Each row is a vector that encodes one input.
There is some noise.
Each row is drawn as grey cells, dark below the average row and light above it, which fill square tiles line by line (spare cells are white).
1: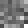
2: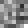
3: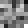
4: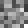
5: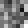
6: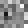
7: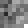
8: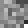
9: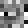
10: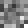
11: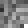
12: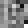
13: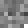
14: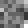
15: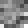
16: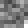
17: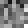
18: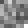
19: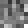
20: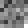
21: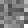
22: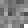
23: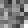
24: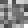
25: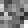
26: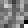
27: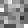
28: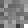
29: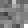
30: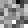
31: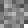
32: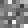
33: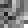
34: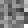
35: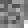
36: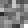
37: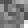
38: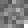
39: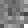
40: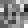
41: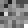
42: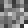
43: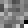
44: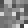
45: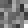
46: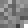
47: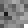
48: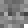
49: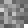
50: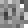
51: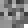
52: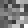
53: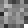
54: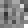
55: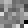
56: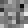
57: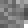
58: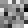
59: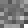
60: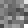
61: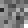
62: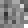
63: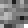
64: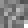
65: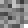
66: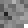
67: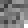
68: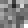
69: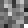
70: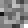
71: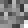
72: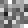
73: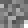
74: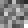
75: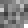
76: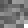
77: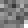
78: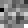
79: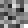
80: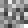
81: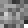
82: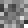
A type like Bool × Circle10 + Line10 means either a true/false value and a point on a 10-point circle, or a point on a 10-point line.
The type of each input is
(Line5 + Tree8) × Tree8.
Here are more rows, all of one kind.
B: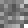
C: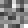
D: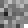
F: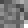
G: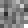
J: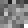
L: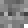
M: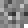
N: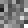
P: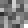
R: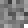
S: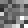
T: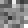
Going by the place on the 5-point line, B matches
L and N.
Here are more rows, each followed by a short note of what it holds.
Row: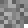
a node of each of two 8-node trees
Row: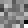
a node of each of two 8-node trees
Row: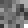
a point on a 5-point line and a node of an 8-node tree
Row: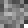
a node of each of two 8-node trees
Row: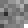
a point on a 5-point line and a node of an 8-node tree
